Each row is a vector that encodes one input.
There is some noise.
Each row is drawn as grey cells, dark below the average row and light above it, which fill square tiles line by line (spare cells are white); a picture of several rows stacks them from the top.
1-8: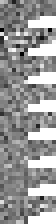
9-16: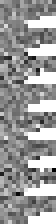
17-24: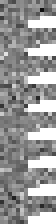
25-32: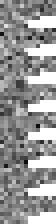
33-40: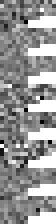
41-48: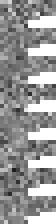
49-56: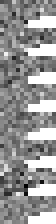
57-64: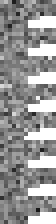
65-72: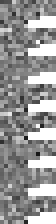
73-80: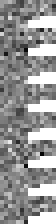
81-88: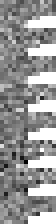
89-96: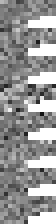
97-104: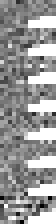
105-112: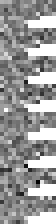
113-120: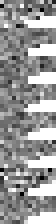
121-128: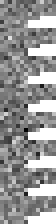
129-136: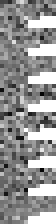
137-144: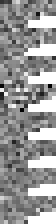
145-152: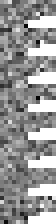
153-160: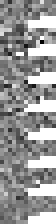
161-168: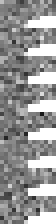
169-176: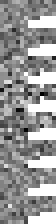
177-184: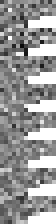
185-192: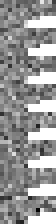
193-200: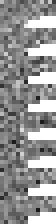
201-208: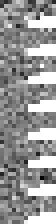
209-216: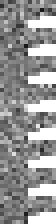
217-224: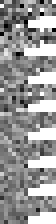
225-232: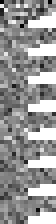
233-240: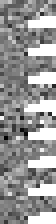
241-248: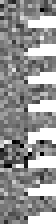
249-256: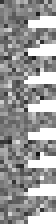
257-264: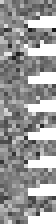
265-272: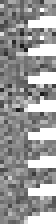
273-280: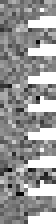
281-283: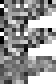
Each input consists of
a list of up to two points on a 9-point line.
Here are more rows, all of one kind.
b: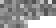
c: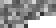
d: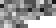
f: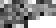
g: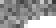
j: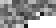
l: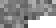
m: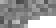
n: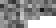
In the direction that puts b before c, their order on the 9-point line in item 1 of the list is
n, f, l, m, g, b, c, j, d.
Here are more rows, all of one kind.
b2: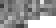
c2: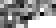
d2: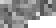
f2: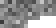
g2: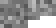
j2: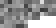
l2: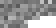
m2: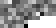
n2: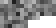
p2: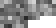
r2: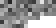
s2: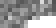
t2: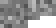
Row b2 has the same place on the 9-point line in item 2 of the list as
c2, l2, m2 and s2.
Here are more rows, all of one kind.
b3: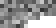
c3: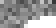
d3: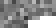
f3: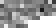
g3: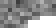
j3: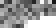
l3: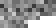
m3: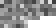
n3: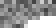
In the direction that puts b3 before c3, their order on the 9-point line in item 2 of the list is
j3, m3, n3, f3, b3, c3, l3, d3, g3.
